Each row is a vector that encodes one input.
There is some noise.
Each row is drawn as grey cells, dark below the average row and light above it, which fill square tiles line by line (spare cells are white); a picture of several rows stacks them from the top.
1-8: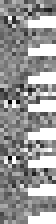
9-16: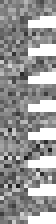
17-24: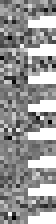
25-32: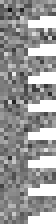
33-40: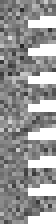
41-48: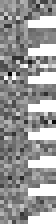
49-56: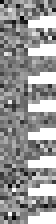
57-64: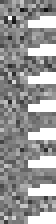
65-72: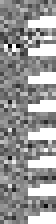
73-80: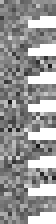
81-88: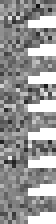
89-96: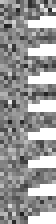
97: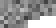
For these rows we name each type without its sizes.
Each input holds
either three true/false values, or a list of points on a line.
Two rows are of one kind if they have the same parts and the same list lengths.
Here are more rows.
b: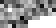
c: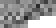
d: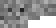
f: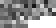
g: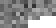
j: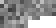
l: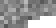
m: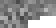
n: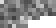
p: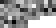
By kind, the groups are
b, c, l, m
d, p
f, g
j, n

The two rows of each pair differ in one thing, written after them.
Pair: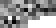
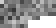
the place on the line in item 1 of the list
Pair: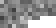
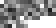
the place on the line in item 1 of the list
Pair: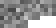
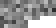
the place on the line in item 1 of the list
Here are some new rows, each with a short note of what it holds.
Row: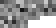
a list of one item
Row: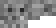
a list of one item
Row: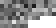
the empty list
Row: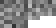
the empty list
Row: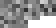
a list of two items
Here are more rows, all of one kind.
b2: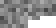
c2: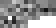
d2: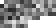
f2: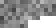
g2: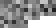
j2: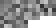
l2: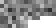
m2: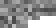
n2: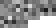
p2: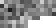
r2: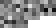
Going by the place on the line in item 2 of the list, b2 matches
f2, m2 and n2.
